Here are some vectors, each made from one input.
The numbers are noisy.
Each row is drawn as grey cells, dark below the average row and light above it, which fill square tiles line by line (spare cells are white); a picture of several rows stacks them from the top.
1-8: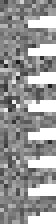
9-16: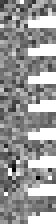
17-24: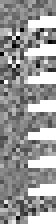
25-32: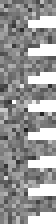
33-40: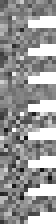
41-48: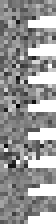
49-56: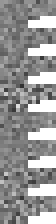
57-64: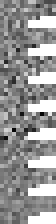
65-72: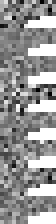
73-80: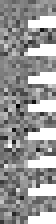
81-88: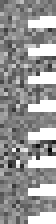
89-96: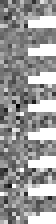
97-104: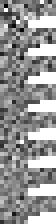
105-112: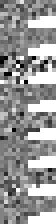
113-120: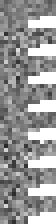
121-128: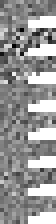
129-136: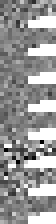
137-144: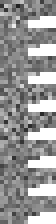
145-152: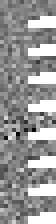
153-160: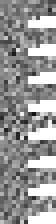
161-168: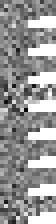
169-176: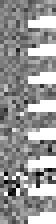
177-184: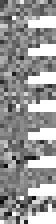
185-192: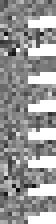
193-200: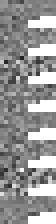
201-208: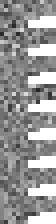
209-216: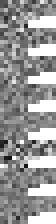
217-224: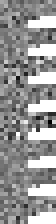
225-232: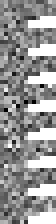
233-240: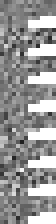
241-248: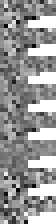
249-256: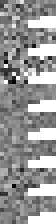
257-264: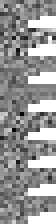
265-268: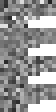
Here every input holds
a list of up to two items, each a point on a 12-point line and a true/false value.
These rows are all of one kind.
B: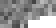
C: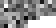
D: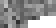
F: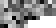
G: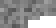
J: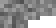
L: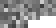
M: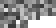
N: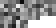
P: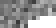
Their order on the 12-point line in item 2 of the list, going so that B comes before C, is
L, N, M, P, J, B, G, C, D, F.
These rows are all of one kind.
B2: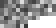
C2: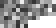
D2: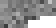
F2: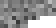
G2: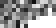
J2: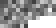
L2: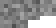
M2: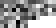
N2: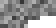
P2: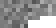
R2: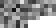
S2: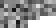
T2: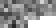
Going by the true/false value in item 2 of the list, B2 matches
G2 and T2.
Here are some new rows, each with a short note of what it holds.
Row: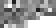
the empty list
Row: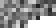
a list of one item
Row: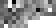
the empty list
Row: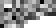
the empty list
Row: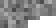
a list of two items
